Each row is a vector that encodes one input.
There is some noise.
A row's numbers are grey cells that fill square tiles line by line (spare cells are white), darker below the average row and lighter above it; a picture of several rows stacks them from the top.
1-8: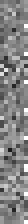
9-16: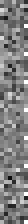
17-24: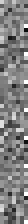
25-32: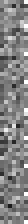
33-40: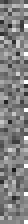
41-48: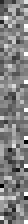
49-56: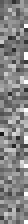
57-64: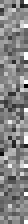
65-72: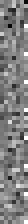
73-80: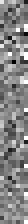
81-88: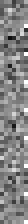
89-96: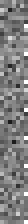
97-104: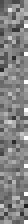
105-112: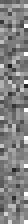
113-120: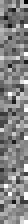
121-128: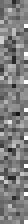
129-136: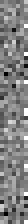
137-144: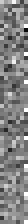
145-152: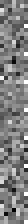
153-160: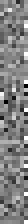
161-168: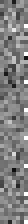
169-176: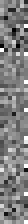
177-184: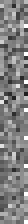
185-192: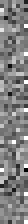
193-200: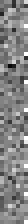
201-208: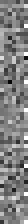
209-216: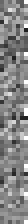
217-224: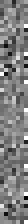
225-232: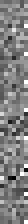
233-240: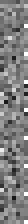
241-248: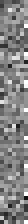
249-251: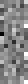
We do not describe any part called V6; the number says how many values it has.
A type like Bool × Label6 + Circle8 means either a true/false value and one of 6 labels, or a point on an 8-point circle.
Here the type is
Bool × List2(V6) + Label11 × Line5.
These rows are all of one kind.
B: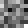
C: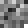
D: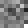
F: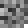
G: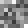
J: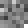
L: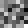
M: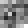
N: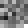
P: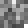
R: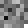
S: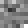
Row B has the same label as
L and P.
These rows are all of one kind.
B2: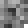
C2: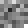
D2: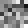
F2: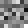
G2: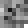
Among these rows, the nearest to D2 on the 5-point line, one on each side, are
F2 and G2.
